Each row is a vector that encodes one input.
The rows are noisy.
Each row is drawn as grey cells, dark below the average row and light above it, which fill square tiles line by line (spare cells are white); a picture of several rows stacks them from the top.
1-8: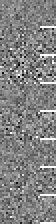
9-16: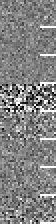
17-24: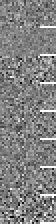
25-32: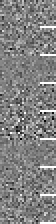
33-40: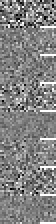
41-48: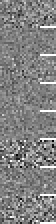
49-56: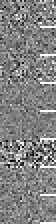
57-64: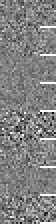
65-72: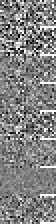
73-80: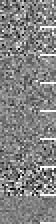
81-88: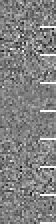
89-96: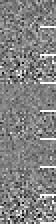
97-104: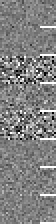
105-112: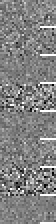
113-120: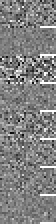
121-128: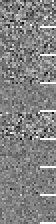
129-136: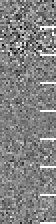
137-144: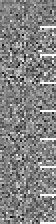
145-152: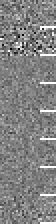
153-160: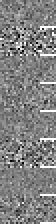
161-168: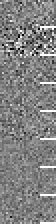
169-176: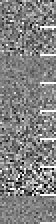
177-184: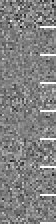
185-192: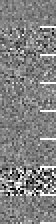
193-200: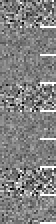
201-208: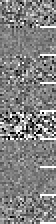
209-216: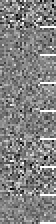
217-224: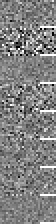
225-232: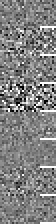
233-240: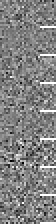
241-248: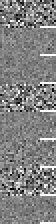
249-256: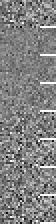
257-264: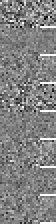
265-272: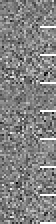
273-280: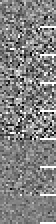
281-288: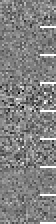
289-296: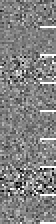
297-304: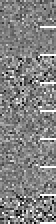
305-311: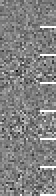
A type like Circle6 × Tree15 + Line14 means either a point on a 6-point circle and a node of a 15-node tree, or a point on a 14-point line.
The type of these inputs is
Bool × (Line10 + Line14).
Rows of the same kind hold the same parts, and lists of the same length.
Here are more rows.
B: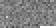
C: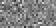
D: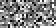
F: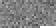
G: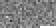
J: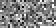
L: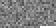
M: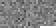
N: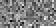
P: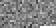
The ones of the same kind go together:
B, D, F, G, J, L, M
C, N, P

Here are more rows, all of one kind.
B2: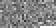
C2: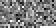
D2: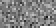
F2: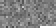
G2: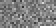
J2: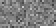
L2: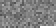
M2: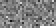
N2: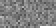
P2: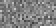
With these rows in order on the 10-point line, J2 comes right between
D2 and G2.
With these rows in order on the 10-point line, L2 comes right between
F2 and N2.
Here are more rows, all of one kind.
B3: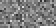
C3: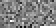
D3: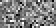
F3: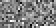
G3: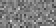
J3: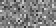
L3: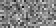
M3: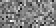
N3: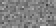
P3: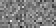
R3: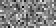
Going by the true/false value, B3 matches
G3, N3 and P3.
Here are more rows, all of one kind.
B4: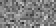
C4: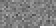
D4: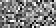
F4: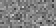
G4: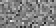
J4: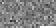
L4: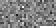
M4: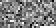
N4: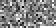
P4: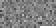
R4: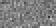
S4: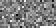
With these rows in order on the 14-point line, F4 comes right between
B4 and S4.
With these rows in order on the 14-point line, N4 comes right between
G4 and R4.
